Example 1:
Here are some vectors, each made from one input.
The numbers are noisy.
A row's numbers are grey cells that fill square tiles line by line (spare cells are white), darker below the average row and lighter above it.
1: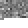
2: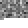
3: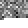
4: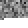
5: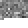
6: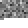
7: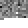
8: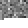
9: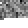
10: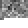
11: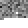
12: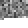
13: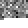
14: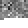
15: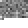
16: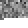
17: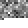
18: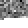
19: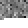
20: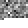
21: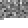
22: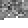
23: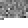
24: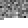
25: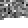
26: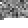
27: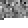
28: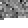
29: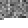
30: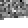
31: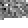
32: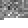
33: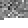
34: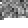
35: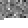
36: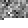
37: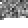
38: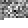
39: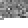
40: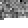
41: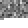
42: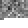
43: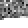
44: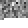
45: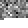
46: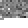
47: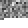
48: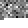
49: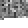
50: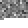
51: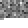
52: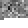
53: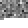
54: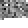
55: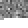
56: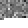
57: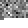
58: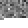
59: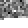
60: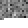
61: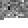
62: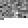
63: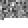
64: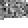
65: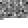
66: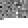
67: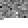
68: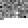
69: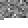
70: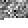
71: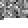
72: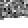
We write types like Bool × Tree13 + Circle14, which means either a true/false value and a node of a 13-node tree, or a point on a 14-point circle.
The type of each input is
Line3 × Line4 + Line5.
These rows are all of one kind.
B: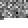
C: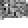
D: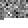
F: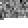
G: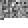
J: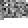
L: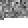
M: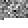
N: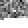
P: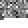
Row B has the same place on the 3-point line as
D, M and P.
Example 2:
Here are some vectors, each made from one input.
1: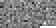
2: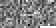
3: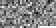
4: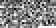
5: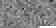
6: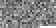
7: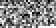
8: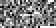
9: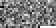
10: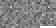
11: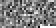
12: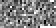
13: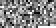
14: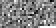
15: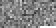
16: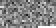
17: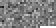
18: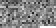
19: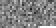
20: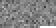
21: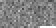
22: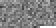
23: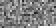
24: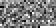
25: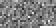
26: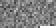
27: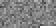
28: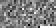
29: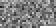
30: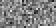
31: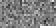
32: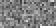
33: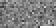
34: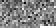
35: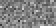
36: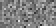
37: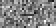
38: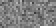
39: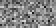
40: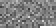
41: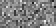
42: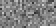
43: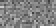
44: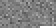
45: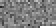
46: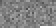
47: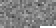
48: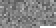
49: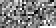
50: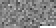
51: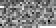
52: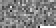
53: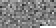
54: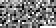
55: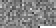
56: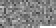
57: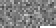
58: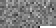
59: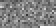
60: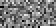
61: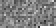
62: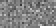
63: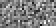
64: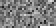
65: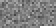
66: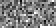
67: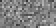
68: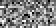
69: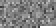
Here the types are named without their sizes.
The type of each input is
Circle × Line.
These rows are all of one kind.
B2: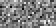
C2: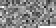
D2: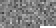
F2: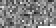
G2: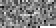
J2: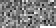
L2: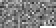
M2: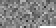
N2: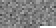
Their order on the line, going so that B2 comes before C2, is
F2, D2, J2, B2, G2, C2, M2, L2, N2.
